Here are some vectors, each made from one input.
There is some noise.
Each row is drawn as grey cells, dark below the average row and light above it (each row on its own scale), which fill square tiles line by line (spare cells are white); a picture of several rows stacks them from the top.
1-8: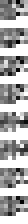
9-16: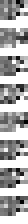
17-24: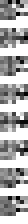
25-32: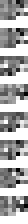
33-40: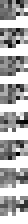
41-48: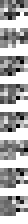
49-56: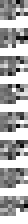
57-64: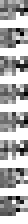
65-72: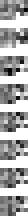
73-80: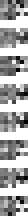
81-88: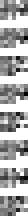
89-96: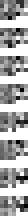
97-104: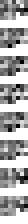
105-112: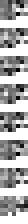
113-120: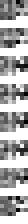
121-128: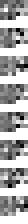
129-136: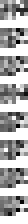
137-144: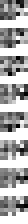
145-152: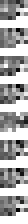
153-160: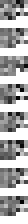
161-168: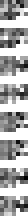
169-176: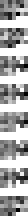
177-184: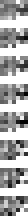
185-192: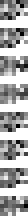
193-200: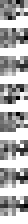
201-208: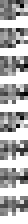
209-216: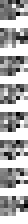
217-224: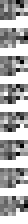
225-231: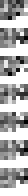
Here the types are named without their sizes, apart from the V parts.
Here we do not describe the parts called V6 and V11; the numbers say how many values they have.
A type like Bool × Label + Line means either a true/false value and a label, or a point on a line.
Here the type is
Bool × V11 + Line × V6.
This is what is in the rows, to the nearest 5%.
About 40% of them hold a point on a line and a value of V6. The rest hold a true/false value and a value of V11.
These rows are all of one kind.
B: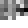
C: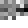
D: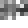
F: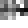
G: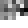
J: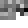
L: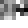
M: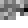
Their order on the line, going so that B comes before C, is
J, L, B, F, G, C, D, M.
